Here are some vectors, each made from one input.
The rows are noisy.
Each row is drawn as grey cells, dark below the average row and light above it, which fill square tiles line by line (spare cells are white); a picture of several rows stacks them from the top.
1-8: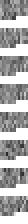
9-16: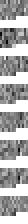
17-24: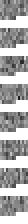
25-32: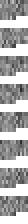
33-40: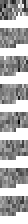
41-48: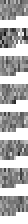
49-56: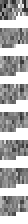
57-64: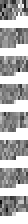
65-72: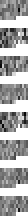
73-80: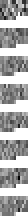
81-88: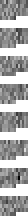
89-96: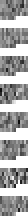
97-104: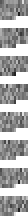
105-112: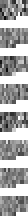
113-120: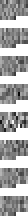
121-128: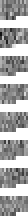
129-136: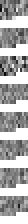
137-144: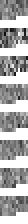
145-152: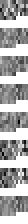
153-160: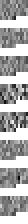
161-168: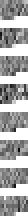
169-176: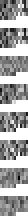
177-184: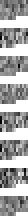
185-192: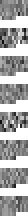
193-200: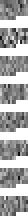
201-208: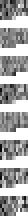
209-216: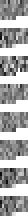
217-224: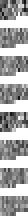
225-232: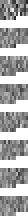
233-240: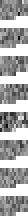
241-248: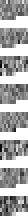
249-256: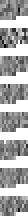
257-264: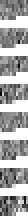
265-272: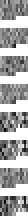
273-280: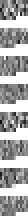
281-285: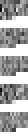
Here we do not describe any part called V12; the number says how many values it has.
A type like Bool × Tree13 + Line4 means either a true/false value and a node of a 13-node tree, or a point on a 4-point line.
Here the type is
(Bool × Bool × Bool × Bool + Unit) × V12 + Line11.
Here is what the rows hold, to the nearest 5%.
About 25% of them hold a point on an 11-point line. The rest hold a value of V12, together with either a fixed value, or four true/false values.
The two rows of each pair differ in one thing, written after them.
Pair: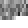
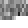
one of the four true/false values
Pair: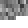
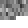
one of the four true/false values
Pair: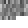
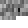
the value of V12
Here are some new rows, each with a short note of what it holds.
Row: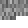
four true/false values and a value of V12
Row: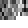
a point on an 11-point line
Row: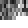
a point on an 11-point line
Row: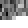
a point on an 11-point line
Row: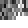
a point on an 11-point line
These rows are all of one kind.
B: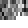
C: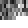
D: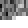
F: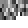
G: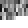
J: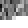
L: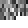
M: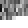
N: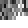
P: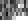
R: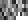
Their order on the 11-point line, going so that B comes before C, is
L, F, R, B, N, C, P, D, J, M, G.
